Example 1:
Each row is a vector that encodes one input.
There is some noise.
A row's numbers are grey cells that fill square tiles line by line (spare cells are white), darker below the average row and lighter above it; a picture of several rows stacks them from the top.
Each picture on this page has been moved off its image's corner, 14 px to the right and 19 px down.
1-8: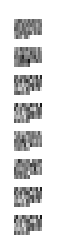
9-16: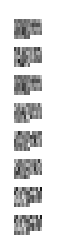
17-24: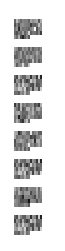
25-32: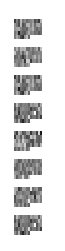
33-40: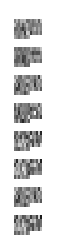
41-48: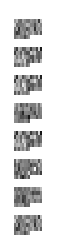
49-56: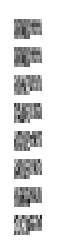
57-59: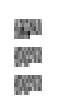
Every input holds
either one of 8 labels, or a point on a 5-point line.
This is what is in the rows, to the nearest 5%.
About 70% of them hold one of 8 labels. The rest hold a point on a 5-point line.
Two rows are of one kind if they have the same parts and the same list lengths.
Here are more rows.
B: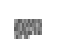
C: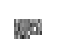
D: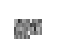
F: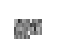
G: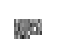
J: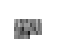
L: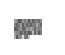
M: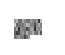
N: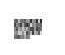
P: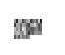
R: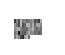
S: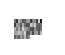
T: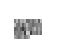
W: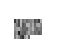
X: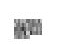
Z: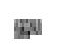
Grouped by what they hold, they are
B, C, D, F, G, J, L, M, R, T, W, X, Z
N, P, S

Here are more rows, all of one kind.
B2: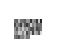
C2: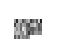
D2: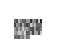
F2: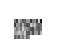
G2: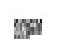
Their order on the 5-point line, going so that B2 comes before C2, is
B2, D2, F2, G2, C2.
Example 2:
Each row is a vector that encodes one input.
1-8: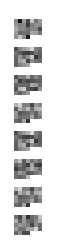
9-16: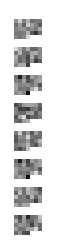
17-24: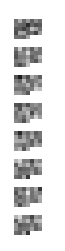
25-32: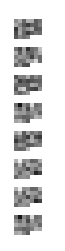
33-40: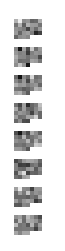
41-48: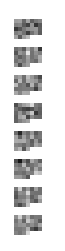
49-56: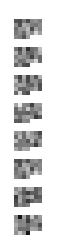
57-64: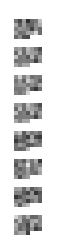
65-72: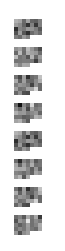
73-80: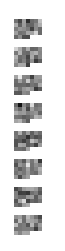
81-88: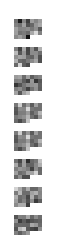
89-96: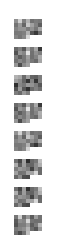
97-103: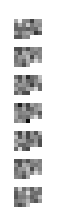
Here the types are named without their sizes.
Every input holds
either a point on a circle, or four true/false values.
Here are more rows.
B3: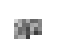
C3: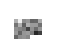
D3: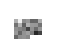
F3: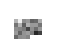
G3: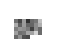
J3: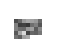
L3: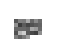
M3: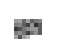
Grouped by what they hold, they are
B3, C3, D3, F3, G3
J3, L3, M3

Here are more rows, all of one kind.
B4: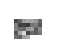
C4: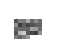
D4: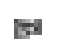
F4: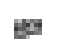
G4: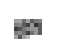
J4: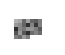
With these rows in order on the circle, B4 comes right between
C4 and D4.
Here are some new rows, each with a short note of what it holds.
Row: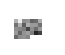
four true/false values
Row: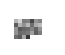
four true/false values
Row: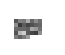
a point on a circle
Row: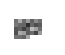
a point on a circle
